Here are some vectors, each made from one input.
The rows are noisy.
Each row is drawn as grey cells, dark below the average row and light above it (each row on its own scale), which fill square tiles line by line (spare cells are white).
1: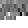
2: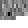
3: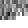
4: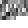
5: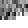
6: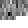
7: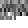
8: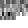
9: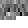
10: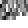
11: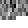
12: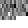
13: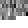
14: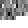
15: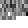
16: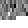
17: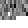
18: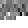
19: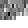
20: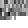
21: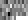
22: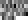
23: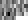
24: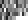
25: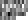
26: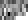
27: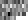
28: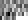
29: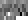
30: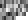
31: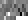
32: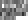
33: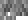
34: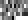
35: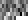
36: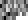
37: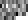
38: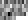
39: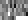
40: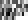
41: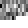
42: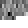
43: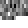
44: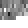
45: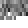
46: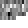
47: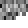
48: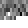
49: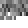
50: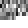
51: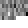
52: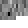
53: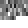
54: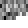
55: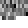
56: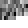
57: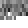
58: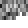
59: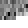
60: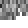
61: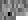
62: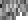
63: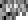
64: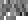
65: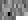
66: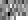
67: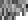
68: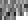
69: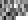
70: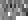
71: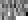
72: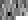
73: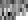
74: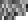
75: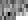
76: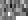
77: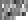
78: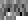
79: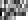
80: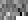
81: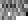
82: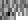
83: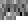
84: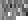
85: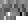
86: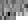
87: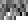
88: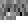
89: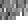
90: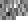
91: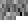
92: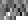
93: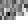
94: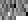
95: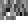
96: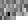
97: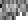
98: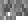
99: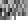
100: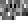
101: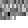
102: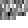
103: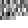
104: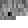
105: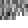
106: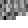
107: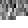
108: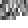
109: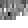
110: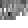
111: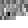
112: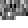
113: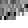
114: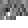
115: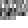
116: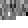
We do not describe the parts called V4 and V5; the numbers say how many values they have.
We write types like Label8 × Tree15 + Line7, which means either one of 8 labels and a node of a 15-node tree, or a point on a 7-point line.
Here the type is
Bool × V4 + Label6 × V5.
